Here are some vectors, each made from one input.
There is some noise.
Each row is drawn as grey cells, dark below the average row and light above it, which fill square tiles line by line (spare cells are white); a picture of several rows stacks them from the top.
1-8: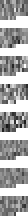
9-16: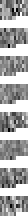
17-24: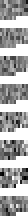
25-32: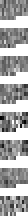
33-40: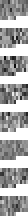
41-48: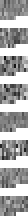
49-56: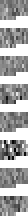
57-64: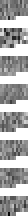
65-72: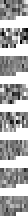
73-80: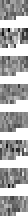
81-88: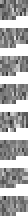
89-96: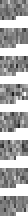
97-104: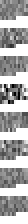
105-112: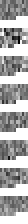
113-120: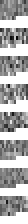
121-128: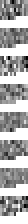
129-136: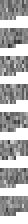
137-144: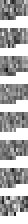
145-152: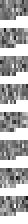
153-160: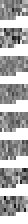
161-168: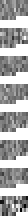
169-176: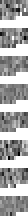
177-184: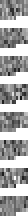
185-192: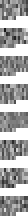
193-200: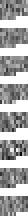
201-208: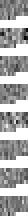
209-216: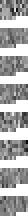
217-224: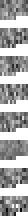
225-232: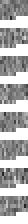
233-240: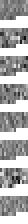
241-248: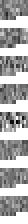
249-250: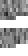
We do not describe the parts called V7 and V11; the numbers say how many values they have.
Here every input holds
a value of V11, together with either a point on a 6-point circle and a true/false value, or a value of V7.
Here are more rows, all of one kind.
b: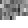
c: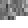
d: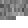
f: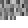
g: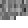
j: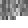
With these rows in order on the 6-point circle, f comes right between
b and g.
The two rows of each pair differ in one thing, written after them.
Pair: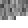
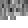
the true/false value
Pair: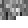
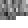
the true/false value
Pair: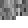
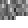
the place on the 6-point circle
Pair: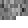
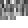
the true/false value
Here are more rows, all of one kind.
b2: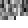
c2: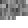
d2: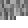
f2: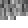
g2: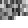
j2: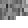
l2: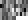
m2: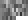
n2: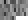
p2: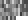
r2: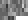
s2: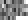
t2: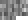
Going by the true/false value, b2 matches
c2, f2, j2 and s2.
